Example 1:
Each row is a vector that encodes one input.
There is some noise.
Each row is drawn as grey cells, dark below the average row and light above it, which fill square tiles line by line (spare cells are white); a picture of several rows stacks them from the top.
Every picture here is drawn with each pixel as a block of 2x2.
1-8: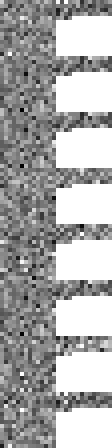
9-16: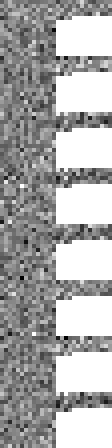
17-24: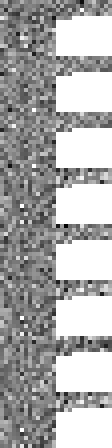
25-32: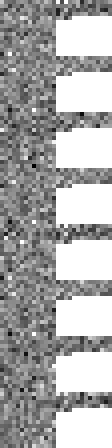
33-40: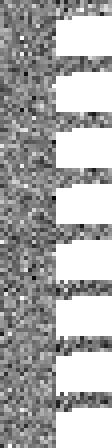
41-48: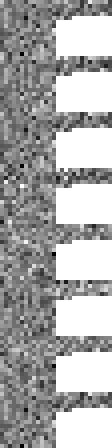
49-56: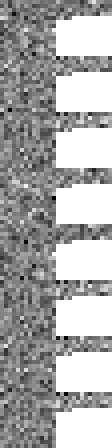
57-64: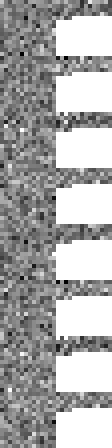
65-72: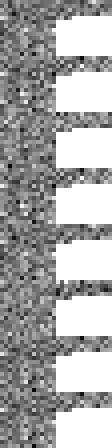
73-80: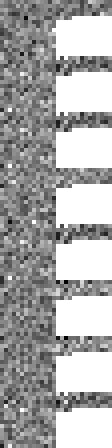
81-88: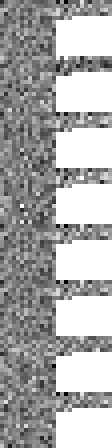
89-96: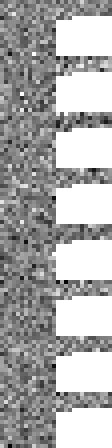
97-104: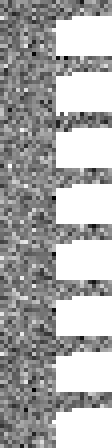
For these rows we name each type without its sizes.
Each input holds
a point on a line and a true/false value.
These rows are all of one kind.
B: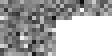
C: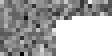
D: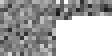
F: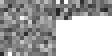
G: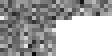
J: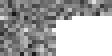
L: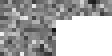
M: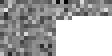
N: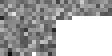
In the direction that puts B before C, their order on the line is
B, G, J, M, C, N, D, F, L.
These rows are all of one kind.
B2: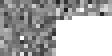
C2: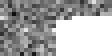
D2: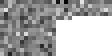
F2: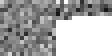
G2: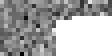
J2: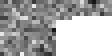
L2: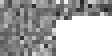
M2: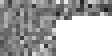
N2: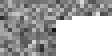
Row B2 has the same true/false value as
D2, J2 and N2.
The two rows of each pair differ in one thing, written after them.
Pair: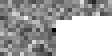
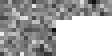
the place on the line
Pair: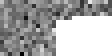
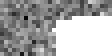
the place on the line
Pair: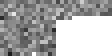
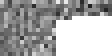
the true/false value
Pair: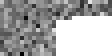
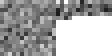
the place on the line
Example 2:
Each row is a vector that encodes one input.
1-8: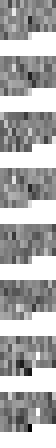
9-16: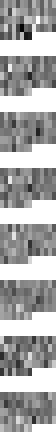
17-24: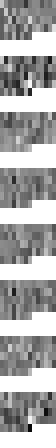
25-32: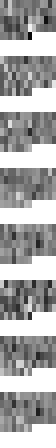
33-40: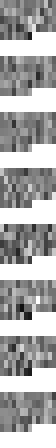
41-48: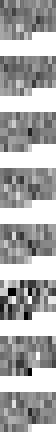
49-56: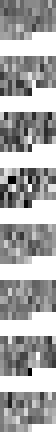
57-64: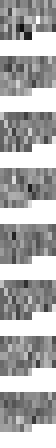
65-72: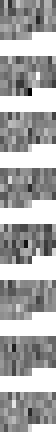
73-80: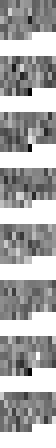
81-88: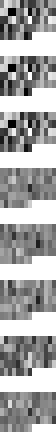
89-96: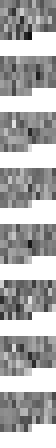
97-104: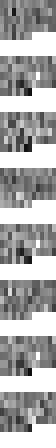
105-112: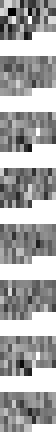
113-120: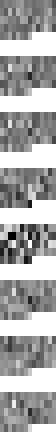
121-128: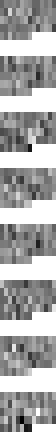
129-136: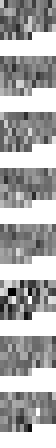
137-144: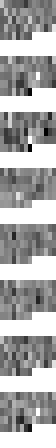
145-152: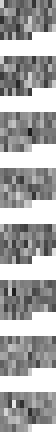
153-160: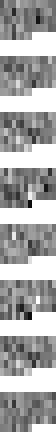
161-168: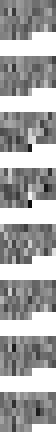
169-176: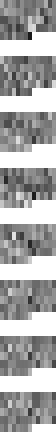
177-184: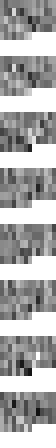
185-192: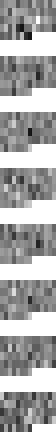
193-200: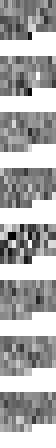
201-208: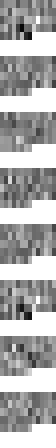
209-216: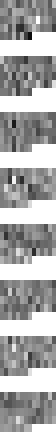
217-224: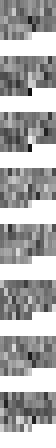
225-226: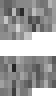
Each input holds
either a point on a 5-point circle, or a point on a 14-point circle, or a fixed value.
